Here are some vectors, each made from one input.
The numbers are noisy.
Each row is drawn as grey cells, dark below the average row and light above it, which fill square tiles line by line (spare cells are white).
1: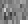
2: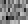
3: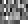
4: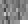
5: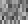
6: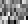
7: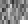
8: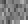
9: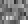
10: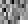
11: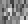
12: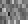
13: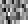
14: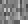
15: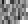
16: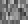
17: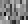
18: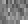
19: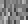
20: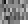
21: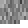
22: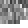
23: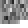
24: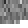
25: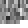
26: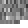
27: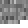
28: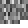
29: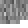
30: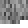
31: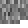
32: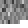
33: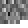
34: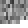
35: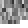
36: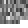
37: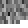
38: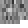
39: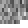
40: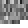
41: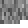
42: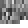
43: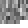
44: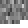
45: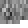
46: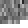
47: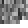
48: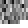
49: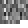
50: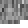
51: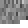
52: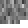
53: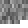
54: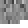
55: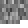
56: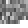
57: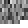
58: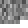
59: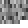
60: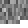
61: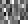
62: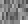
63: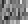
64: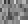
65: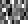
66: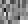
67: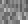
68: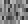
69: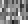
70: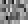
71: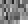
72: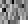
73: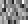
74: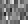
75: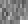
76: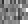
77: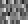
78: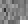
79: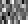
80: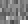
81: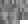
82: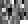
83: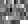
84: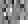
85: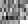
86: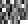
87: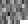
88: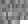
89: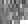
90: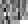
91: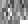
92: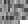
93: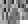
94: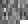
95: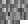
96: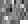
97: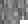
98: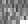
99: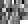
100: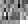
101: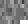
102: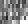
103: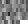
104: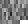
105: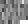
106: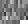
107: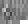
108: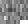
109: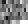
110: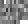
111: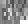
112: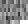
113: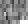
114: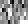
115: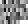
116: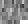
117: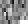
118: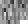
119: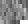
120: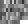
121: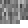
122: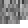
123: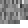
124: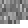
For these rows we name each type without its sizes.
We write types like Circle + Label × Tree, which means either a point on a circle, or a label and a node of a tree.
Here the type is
(Bool × Bool × Bool × Bool + Unit) × Label + Line.
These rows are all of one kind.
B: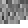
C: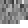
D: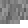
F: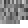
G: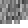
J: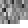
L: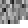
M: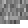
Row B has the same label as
C and L.
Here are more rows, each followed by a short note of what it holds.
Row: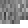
a point on a line
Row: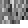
a label
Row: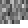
a label
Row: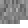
a label and four true/false values
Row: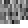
a label
